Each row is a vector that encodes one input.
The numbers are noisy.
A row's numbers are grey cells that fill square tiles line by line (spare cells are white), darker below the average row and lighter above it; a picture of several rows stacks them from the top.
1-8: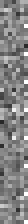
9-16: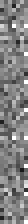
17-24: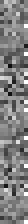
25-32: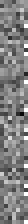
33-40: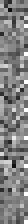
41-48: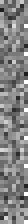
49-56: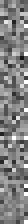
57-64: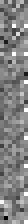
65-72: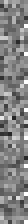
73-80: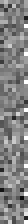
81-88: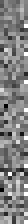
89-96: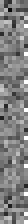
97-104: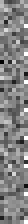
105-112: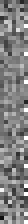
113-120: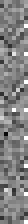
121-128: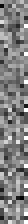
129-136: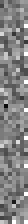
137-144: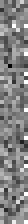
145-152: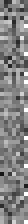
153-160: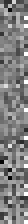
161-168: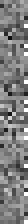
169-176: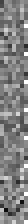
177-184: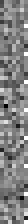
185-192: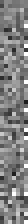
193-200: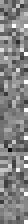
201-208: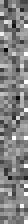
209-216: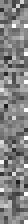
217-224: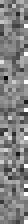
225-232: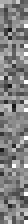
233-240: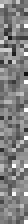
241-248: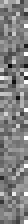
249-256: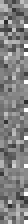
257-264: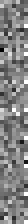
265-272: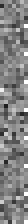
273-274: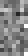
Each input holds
either a point on a 4-point line and a true/false value, or a point on a 15-point line.
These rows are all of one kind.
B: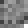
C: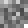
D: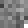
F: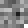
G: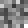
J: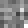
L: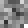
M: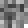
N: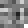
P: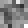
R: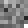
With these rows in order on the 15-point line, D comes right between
B and J.
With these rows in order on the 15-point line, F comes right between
L and N.
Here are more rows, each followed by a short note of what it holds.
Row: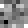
a point on a 15-point line
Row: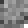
a point on a 15-point line
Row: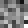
a point on a 4-point line and a true/false value
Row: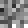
a point on a 15-point line
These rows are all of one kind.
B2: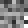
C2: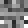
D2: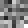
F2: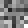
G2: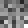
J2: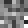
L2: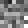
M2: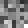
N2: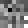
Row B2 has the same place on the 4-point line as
C2, J2 and L2.
